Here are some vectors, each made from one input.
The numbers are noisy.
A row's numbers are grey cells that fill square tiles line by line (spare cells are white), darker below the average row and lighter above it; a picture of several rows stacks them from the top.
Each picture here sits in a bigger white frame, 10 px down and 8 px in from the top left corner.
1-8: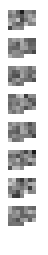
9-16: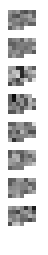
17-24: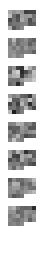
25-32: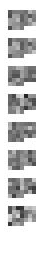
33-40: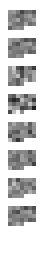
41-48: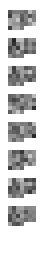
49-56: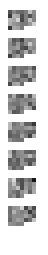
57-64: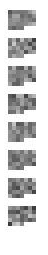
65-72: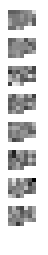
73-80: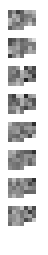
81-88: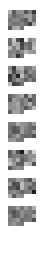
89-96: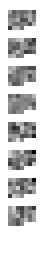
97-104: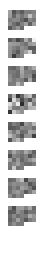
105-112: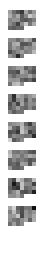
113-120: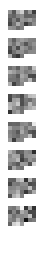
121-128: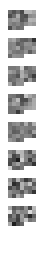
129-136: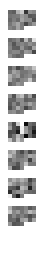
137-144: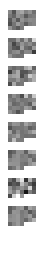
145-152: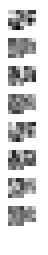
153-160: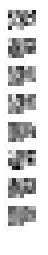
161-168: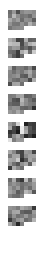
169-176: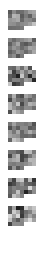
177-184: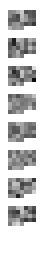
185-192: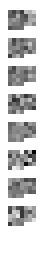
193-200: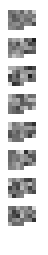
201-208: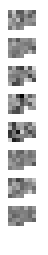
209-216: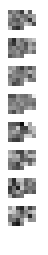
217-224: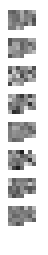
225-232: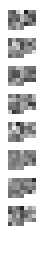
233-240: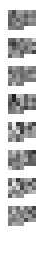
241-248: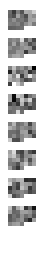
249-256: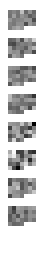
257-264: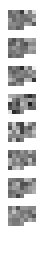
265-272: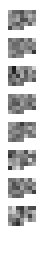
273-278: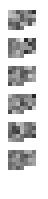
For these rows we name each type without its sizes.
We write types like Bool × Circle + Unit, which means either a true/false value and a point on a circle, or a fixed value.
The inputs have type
Tree.
